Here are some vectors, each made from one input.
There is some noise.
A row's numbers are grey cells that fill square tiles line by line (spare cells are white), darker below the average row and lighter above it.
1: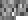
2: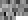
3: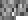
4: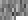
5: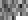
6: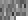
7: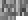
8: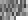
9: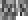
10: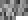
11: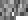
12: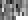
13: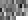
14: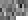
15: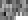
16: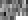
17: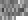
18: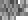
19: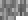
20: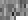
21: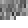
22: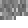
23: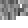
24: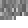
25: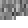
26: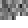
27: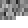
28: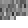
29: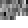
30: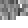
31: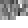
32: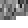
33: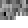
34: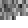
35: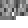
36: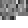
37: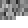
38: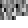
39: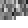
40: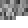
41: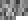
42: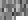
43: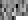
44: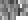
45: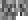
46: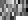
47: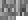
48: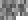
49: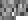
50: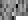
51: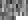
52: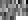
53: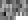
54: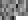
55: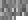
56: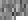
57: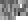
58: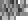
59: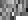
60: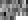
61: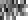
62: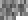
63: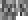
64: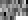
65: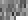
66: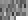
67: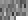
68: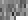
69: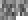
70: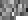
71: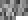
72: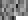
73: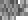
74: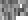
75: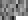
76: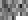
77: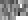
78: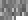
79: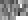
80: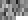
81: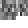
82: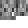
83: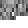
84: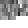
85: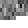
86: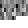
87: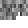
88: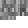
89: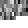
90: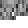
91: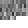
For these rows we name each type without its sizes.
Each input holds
either a point on a circle, or a node of a tree.
